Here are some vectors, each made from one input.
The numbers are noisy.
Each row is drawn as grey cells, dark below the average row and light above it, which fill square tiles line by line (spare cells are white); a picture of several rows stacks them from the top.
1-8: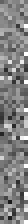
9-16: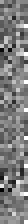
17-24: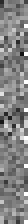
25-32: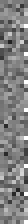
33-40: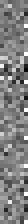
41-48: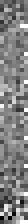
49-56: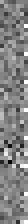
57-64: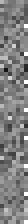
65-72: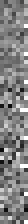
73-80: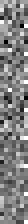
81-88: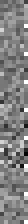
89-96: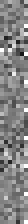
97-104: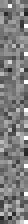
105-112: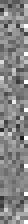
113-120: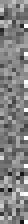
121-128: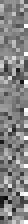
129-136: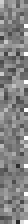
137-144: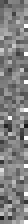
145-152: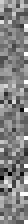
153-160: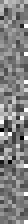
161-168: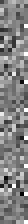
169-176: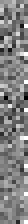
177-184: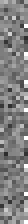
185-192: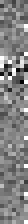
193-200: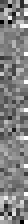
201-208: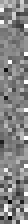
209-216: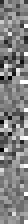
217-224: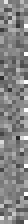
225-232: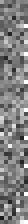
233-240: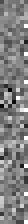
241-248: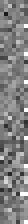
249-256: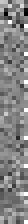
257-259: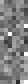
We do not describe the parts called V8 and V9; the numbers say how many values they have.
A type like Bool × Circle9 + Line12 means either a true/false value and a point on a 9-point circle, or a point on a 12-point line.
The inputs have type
Line5 × (Tree7 + V8) + Line7 × V9.
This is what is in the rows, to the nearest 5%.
About 65% of them hold a point on a 5-point line, together with either a node of a 7-node tree, or a value of V8. The rest hold a point on a 7-point line and a value of V9.
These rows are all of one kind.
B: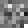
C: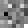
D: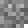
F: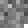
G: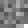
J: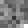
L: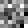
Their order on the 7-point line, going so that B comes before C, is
B, L, F, C, G, J, D.
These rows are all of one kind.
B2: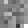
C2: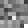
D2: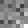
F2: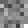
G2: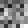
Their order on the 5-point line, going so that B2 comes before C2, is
D2, F2, G2, B2, C2.
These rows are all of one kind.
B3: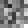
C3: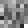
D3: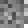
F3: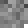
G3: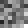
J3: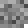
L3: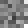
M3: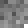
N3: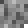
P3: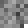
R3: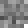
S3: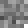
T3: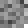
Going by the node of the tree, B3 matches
M3, R3 and S3.
